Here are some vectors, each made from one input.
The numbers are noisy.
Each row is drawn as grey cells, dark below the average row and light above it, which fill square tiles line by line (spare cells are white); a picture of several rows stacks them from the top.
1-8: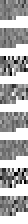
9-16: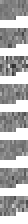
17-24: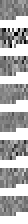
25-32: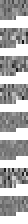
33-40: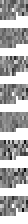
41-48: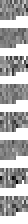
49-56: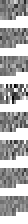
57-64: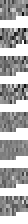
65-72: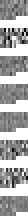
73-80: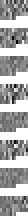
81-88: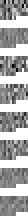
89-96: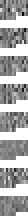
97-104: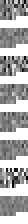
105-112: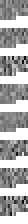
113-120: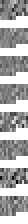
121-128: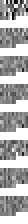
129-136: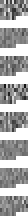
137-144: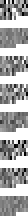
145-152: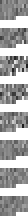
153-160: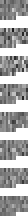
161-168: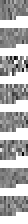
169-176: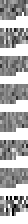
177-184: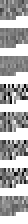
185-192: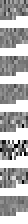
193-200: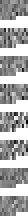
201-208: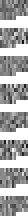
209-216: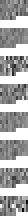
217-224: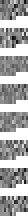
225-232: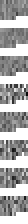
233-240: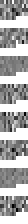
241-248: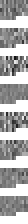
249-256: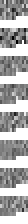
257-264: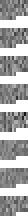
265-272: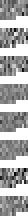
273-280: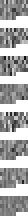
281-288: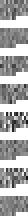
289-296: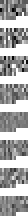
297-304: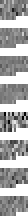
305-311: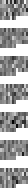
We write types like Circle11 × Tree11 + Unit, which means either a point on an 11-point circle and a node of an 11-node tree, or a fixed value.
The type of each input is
Bool × Circle10.
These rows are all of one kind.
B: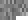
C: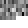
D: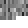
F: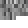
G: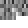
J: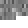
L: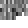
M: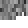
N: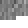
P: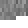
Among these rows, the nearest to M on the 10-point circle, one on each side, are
B and J.
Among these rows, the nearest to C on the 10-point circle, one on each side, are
L and N.
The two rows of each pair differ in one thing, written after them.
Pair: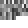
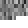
the true/false value
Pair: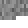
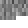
the true/false value
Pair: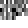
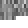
the true/false value
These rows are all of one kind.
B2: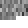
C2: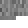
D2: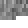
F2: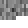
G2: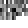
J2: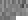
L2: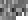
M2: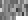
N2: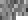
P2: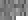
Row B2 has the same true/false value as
D2, F2 and M2.
